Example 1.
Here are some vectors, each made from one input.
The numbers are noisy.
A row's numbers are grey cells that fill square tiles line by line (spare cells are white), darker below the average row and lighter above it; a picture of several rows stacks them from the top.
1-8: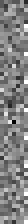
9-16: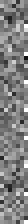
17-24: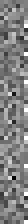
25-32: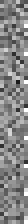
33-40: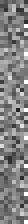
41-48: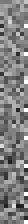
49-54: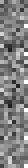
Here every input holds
one of 8 labels.
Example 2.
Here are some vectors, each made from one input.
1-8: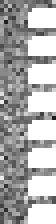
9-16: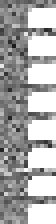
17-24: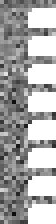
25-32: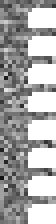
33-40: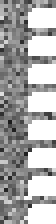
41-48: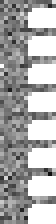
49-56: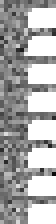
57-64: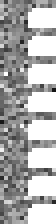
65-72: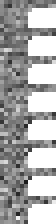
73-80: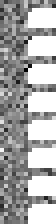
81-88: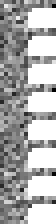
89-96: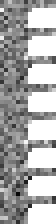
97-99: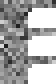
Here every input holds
a node of a 10-node tree.
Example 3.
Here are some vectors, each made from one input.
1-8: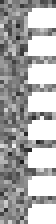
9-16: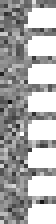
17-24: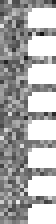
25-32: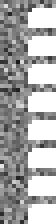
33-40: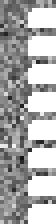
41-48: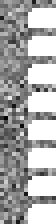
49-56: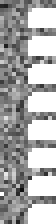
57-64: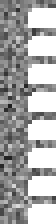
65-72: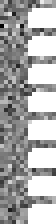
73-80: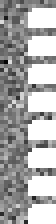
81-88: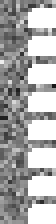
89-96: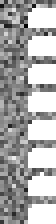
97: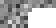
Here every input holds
a point on a 19-point line.
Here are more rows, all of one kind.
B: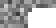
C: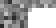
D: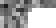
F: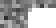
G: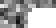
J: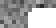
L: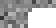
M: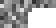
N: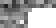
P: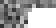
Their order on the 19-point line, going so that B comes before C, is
G, M, L, B, J, N, C, P, F, D.
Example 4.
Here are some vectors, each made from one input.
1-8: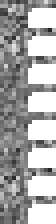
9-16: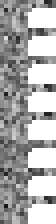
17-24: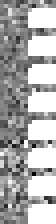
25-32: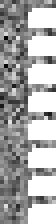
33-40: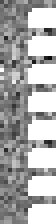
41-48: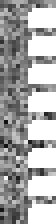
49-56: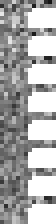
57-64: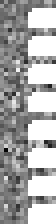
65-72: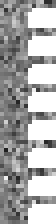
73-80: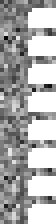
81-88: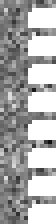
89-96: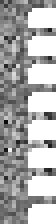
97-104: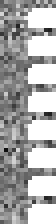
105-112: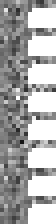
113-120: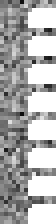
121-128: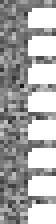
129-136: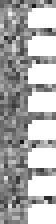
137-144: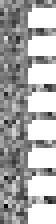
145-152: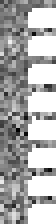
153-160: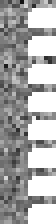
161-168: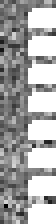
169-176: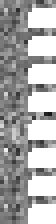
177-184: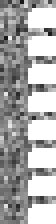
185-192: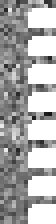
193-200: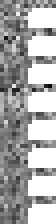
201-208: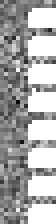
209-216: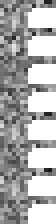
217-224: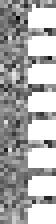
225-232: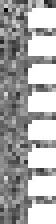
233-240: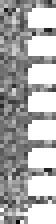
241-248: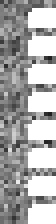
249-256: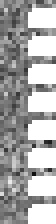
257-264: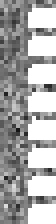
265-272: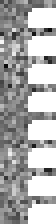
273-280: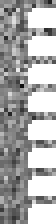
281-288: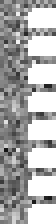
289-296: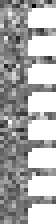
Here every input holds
a point on a 10-point line.
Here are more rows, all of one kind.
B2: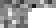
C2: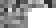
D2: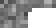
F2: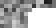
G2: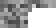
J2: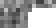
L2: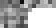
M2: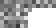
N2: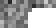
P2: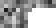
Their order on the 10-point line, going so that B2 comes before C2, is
M2, G2, J2, D2, N2, L2, B2, C2, F2, P2.
